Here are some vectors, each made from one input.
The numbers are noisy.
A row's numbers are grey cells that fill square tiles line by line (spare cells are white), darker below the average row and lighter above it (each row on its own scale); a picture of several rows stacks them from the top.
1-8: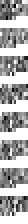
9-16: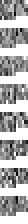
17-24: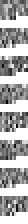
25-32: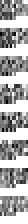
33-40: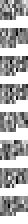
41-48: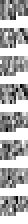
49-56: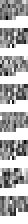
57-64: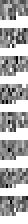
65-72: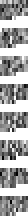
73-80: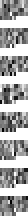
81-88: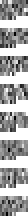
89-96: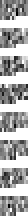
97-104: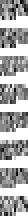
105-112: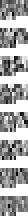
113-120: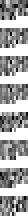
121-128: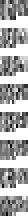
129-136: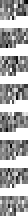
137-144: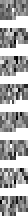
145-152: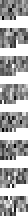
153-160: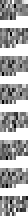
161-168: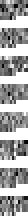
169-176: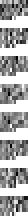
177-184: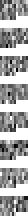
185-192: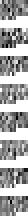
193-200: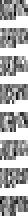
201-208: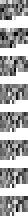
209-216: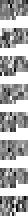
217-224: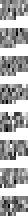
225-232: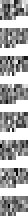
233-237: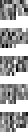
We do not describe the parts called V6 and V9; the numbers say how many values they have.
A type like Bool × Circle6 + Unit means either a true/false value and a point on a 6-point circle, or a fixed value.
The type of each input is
(Line5 + V6) × V9 + List2(Line4).
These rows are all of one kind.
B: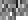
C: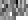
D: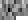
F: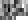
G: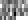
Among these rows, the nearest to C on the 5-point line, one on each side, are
B and D.
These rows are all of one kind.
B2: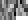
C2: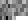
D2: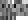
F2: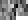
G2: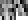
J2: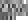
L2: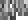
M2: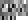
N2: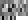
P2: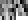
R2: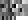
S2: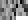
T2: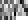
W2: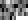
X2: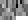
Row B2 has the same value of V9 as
F2, G2, P2 and S2.
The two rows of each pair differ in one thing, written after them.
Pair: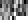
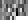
the place on the 4-point line in item 1 of the list
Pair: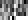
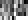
the place on the 4-point line in item 2 of the list
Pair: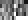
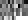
the place on the 4-point line in item 1 of the list
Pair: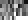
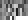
the place on the 4-point line in item 2 of the list
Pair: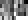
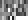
the place on the 4-point line in item 2 of the list
